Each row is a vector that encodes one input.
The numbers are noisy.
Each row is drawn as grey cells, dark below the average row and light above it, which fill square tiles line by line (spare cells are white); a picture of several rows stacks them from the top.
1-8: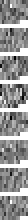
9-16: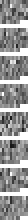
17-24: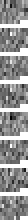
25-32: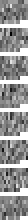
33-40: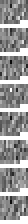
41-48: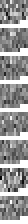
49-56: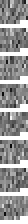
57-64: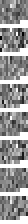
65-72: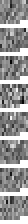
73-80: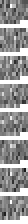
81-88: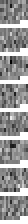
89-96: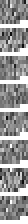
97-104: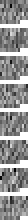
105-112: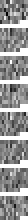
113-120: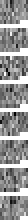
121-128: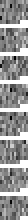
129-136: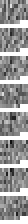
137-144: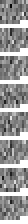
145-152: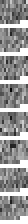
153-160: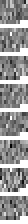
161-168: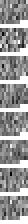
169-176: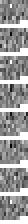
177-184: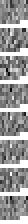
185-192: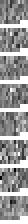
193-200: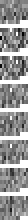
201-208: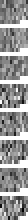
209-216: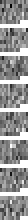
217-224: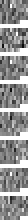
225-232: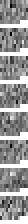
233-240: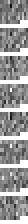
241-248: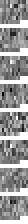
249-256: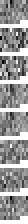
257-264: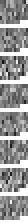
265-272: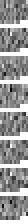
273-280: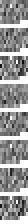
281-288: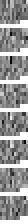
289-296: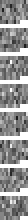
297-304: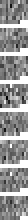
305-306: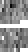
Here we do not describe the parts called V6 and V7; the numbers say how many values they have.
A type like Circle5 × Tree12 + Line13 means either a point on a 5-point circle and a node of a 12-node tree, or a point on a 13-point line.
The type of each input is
Bool × Bool × Bool × (Circle13 + V6) + V7.
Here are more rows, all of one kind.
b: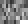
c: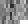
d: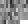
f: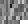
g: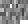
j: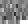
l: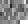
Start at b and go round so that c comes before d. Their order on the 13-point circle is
b, f, g, l, c, j, d.
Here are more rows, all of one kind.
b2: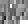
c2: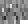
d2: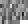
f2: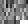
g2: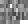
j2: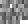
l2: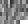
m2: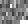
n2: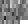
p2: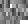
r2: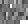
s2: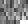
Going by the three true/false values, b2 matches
d2, g2 and j2.
